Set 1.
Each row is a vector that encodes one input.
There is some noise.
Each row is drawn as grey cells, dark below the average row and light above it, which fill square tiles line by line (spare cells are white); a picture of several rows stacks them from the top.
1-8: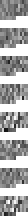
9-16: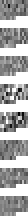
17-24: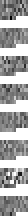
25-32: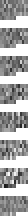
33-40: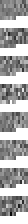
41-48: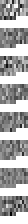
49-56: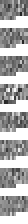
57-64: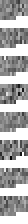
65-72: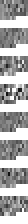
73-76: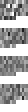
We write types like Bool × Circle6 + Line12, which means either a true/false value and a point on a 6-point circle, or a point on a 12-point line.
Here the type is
List2(Line4).
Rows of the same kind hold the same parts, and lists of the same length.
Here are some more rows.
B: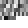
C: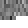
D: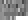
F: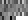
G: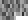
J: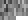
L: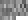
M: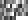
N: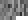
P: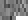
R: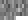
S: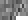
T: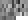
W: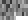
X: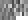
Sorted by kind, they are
B, M
C, F, G, J, P, S, T, W, X
D, L, N, R

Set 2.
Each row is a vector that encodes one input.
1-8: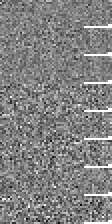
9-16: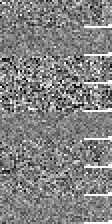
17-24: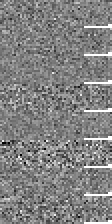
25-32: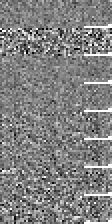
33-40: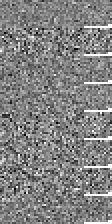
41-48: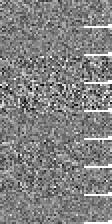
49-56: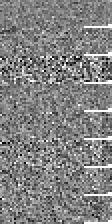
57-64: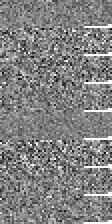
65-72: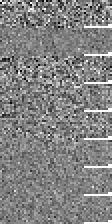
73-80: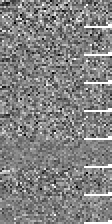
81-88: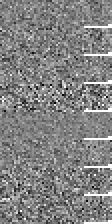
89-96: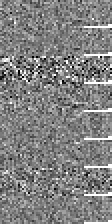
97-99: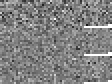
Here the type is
Circle5 × Tree13.
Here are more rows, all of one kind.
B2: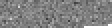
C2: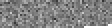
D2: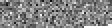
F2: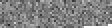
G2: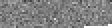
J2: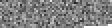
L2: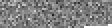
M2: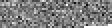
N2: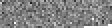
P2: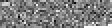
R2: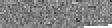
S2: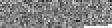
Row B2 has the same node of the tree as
D2, G2, L2 and M2.
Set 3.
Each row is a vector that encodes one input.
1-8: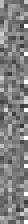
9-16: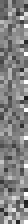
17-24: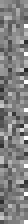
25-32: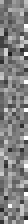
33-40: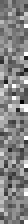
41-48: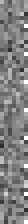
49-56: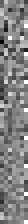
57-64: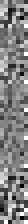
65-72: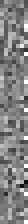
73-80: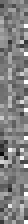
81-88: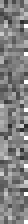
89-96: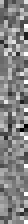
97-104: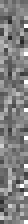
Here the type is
List2(Line6).
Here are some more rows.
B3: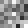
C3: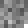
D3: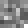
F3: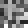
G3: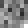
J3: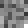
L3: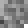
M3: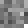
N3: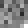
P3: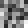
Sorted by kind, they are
B3
C3, G3, J3, N3, P3
D3, F3, L3, M3

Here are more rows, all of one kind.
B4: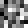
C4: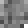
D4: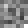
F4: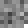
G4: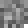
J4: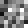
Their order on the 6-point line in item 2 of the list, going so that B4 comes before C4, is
D4, F4, B4, C4, J4, G4.
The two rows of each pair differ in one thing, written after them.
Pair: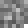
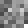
the place on the 6-point line in item 1 of the list
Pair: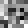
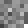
the place on the 6-point line in item 1 of the list
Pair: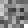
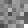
the place on the 6-point line in item 1 of the list
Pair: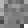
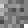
the place on the 6-point line in item 2 of the list
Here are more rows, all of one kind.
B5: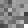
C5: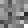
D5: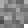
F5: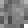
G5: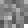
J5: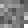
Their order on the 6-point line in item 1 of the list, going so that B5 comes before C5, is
B5, C5, F5, J5, D5, G5.
